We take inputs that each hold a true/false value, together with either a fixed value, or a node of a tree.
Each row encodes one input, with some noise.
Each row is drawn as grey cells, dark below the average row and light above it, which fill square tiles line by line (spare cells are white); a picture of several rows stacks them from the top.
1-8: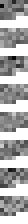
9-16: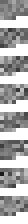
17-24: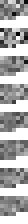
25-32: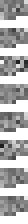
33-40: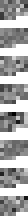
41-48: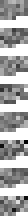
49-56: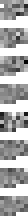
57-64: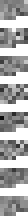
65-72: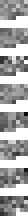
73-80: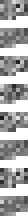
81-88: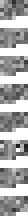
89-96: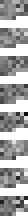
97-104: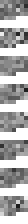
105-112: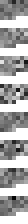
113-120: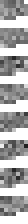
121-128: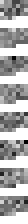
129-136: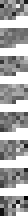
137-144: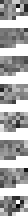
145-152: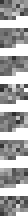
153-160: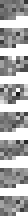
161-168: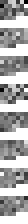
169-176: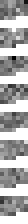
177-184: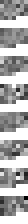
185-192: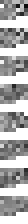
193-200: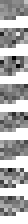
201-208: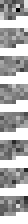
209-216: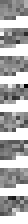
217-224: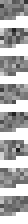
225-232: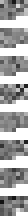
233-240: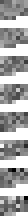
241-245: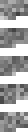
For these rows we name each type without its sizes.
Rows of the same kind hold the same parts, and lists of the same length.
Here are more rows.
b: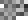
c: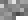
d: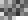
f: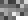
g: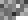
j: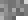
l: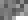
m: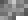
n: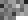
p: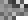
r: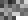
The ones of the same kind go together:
b, c, d, f, j, l, m, p, r
g, n

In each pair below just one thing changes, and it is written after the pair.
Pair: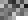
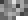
the true/false value
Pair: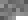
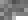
the node of the tree
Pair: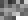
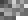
the node of the tree
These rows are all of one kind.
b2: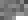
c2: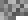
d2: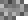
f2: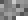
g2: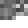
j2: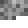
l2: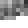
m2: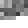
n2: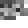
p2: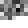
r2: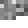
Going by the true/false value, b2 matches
g2, l2, m2 and p2.
